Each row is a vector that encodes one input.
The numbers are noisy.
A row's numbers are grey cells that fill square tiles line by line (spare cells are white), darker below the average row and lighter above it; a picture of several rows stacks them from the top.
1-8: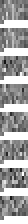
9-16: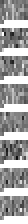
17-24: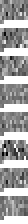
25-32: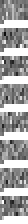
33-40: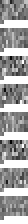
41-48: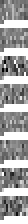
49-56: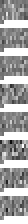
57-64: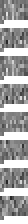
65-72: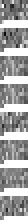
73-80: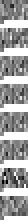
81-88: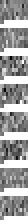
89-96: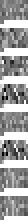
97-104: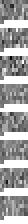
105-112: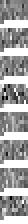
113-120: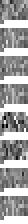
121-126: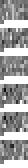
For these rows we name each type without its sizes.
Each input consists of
either a fixed value, or a node of a tree.
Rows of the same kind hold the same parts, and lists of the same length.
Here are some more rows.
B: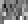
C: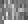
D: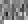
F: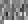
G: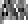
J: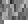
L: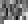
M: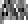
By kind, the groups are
B, C, D, F, J, L
G, M

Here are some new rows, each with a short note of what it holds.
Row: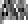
a fixed value
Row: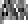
a fixed value
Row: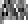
a fixed value
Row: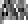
a fixed value
